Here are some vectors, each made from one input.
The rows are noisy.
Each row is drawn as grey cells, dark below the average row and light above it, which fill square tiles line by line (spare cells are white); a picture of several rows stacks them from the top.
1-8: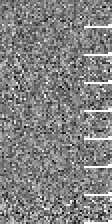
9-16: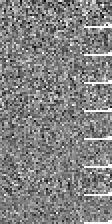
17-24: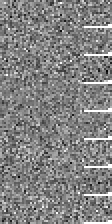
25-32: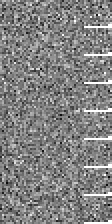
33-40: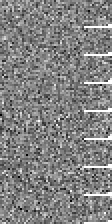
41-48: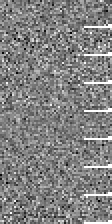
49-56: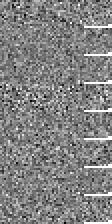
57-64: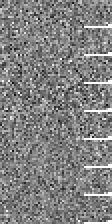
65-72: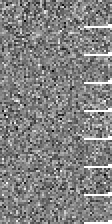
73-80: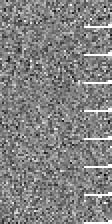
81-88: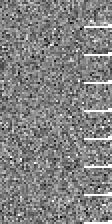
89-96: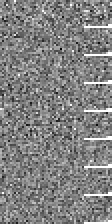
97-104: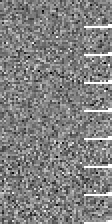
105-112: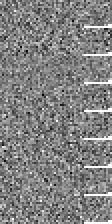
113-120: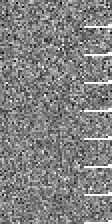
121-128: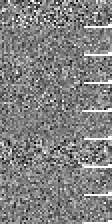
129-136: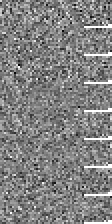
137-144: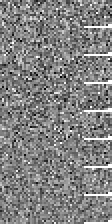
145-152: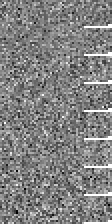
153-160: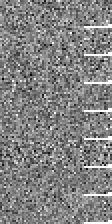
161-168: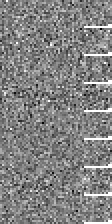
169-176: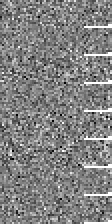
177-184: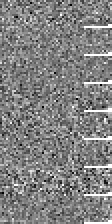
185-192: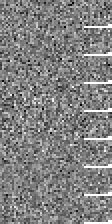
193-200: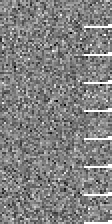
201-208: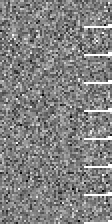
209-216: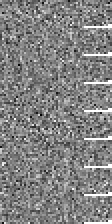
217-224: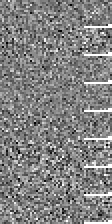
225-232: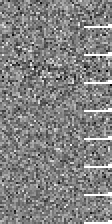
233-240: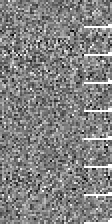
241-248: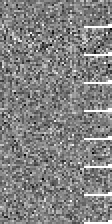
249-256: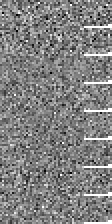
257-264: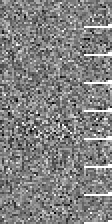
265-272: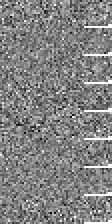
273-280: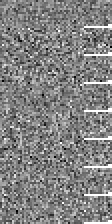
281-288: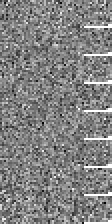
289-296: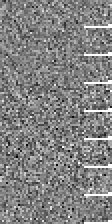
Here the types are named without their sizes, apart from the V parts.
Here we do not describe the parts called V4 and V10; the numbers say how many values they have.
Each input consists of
a node of a tree and a value of V4, together with either a point on a line, or a value of V10.
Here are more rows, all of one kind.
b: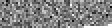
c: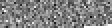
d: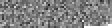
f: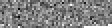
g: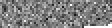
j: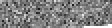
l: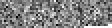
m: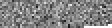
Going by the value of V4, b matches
d and g.
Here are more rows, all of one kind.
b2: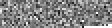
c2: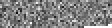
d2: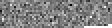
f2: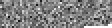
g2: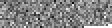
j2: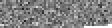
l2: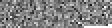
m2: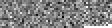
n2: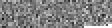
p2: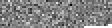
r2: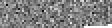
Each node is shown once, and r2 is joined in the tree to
c2.
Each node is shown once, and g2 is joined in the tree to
b2.
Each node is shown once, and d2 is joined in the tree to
l2 and p2.
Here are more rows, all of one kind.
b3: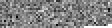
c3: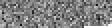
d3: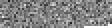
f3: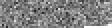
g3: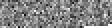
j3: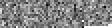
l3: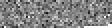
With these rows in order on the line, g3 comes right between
b3 and c3.
